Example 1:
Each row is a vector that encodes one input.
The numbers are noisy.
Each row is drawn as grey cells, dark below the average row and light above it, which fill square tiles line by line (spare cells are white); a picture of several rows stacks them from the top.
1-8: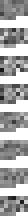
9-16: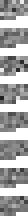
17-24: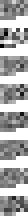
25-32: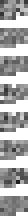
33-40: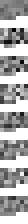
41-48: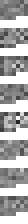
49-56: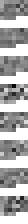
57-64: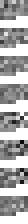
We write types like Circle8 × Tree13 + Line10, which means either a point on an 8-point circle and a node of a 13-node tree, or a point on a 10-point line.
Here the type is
Line5 + Line9.
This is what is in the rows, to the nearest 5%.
About 40% of them hold a point on a 5-point line. The rest hold a point on a 9-point line.
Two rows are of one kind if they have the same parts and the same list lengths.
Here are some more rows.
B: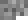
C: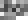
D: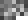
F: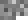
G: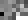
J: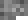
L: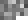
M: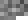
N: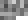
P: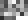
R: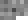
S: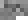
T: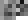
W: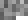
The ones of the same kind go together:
B, C, F, L, N, P, R
D, G, J, M, S, T, W

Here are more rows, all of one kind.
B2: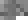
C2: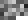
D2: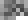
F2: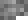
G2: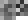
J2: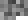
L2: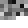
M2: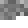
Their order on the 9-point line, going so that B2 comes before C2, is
D2, B2, M2, G2, C2, F2, L2, J2.
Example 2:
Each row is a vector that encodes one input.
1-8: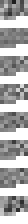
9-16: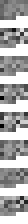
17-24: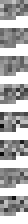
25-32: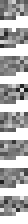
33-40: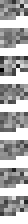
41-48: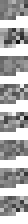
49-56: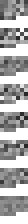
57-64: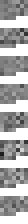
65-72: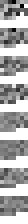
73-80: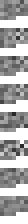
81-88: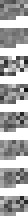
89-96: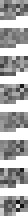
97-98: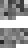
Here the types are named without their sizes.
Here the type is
List(Line).
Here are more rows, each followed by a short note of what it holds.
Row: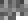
the empty list
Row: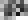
a list of two items
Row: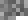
a list of one item
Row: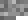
a list of one item
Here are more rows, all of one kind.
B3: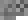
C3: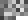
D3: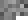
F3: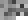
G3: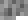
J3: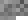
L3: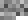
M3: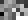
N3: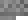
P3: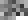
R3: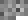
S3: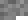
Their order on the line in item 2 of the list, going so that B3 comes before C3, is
G3, N3, D3, F3, B3, M3, P3, J3, S3, C3, L3, R3.
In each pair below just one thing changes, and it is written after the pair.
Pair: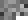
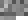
the place on the line in item 1 of the list
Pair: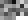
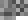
the place on the line in item 2 of the list
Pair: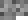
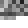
the place on the line in item 2 of the list
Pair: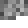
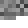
the place on the line in item 2 of the list
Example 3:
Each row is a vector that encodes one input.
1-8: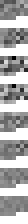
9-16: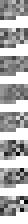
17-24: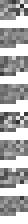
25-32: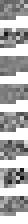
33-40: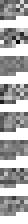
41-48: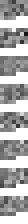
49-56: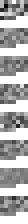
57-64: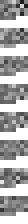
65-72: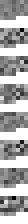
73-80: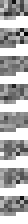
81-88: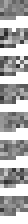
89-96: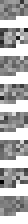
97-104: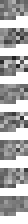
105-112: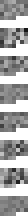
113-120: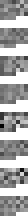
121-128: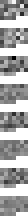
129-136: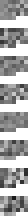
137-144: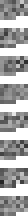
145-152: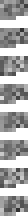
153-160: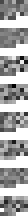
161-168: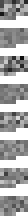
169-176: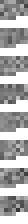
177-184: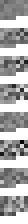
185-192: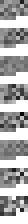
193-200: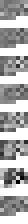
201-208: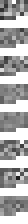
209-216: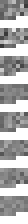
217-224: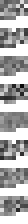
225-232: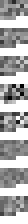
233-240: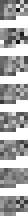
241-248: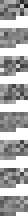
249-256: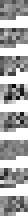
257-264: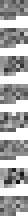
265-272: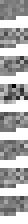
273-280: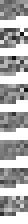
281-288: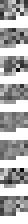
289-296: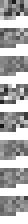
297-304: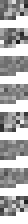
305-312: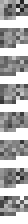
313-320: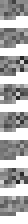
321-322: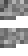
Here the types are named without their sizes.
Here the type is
List(Line).
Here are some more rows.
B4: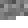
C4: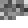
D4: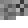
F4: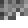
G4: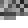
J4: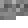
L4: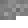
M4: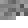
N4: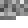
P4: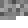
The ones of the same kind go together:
B4, D4, L4
C4, F4
G4, J4, M4, N4, P4

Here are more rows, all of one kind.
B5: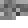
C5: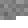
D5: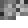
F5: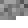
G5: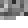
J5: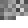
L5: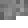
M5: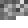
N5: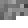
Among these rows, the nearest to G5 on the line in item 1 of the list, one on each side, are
F5 and L5.
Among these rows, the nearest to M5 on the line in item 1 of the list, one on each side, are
B5 and C5.
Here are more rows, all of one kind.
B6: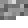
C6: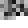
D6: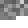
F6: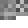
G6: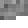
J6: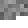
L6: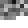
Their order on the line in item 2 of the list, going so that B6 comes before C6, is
B6, J6, C6, F6, G6, D6, L6.
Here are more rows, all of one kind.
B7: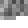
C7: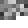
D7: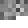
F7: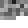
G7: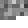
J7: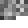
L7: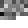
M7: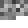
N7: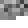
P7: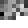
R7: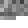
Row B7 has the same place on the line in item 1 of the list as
D7, F7, M7 and N7.
